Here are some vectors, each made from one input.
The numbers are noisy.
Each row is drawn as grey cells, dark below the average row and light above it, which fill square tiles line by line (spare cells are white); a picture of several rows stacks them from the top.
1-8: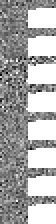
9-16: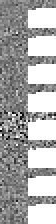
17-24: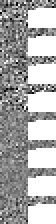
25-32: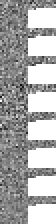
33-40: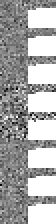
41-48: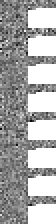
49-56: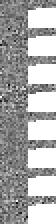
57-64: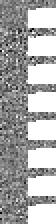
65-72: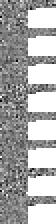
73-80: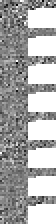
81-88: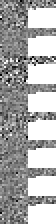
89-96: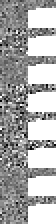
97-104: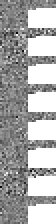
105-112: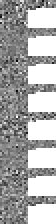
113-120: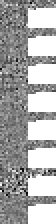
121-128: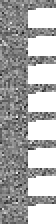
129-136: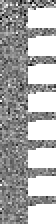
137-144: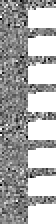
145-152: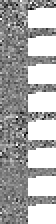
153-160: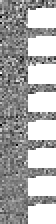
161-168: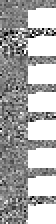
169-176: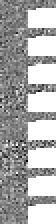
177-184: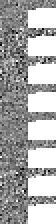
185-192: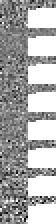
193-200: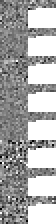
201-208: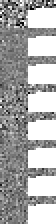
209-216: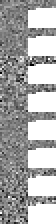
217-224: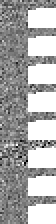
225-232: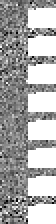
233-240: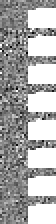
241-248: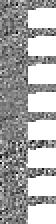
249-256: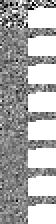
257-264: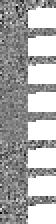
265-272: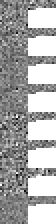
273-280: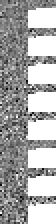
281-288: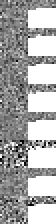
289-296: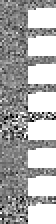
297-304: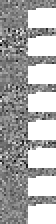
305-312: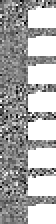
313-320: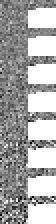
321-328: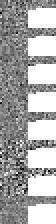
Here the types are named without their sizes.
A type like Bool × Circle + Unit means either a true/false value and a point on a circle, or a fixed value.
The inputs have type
Circle × Circle × (Circle + Unit) + List(Line).
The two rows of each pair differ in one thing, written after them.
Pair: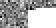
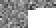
the place on the line in item 1 of the list
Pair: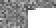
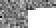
the place on the line in item 2 of the list
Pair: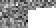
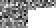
the place on the line in item 2 of the list
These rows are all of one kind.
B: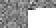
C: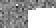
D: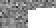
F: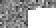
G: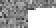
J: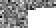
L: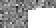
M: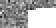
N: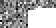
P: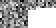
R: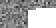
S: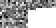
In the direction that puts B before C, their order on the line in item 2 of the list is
N, M, G, D, F, S, L, R, J, B, P, C.
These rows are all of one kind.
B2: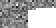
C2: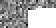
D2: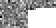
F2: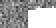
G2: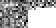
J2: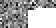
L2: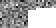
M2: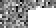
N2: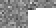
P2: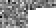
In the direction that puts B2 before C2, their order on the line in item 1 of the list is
B2, C2, G2, N2, D2, P2, J2, L2, M2, F2.
